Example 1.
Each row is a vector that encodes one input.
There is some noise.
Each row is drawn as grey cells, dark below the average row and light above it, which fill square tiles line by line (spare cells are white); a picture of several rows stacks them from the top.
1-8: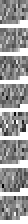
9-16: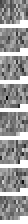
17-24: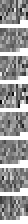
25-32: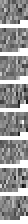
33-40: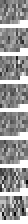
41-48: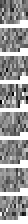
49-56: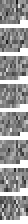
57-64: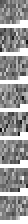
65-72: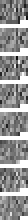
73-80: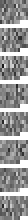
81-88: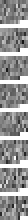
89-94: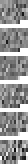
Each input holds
either a point on a 6-point circle, or a fixed value, or a node of an 11-node tree.
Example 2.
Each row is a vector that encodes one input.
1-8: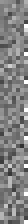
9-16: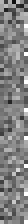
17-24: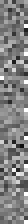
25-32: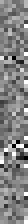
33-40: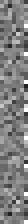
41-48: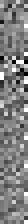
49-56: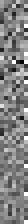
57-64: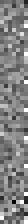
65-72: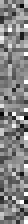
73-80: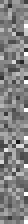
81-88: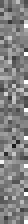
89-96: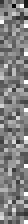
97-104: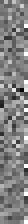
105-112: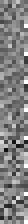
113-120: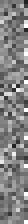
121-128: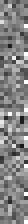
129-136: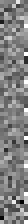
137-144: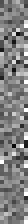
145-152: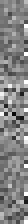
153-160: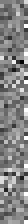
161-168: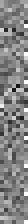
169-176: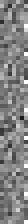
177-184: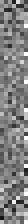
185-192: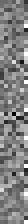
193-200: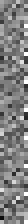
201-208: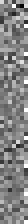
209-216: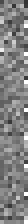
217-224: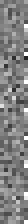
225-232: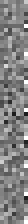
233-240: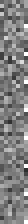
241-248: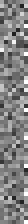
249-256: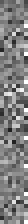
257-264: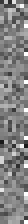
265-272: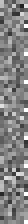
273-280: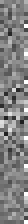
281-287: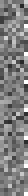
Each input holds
a list of up to two points on an 11-point line.
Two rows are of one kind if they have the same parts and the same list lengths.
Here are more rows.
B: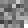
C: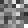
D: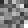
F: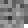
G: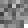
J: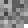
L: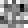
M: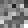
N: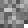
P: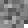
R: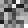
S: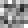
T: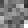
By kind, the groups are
B, D, G, M, R, T
C, F, J, N, P
L, S

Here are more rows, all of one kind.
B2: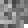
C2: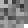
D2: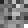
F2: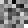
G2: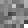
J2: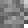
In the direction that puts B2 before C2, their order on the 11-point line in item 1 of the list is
J2, G2, D2, F2, B2, C2.
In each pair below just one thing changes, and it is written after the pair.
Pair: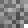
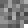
the place on the 11-point line in item 1 of the list
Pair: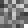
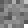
the place on the 11-point line in item 2 of the list
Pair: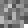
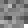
the place on the 11-point line in item 2 of the list
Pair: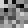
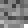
the place on the 11-point line in item 2 of the list
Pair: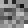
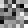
the place on the 11-point line in item 1 of the list
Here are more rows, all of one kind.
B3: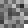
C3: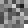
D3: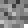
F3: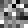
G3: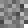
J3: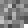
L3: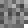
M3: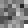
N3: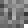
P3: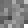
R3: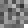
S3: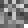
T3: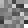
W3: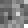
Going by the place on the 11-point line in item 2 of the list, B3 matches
C3, G3, L3 and R3.
